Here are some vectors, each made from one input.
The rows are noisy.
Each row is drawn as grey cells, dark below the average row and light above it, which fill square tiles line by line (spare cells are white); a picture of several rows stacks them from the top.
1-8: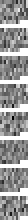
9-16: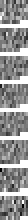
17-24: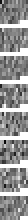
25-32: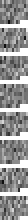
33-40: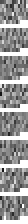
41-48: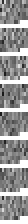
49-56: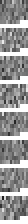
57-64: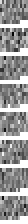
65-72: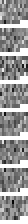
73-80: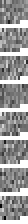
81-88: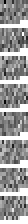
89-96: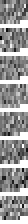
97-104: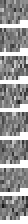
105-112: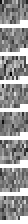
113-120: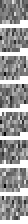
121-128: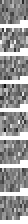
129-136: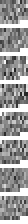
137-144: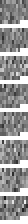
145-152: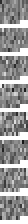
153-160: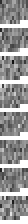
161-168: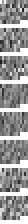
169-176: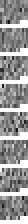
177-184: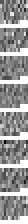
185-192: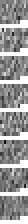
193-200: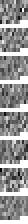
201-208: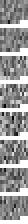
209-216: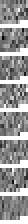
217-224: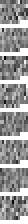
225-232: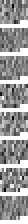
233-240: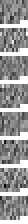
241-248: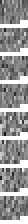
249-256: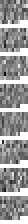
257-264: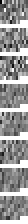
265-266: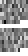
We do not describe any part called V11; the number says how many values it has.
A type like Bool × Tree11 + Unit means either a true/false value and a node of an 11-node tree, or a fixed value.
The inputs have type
Bool × Tree9 + Line6 × V11 + List3(Line7).
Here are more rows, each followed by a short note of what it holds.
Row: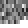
the empty list
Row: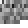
a point on a 6-point line and a value of V11
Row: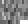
a list of three items
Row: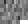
a list of three items
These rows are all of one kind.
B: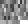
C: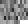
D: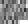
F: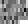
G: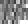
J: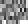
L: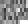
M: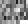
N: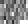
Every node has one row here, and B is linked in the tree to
C and D.
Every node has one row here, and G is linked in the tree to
D.
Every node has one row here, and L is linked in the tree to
D and M.
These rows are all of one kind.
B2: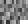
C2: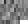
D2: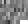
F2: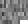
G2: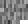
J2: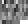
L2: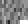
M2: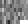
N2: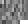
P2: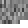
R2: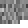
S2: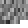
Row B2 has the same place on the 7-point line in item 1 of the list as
F2 and N2.
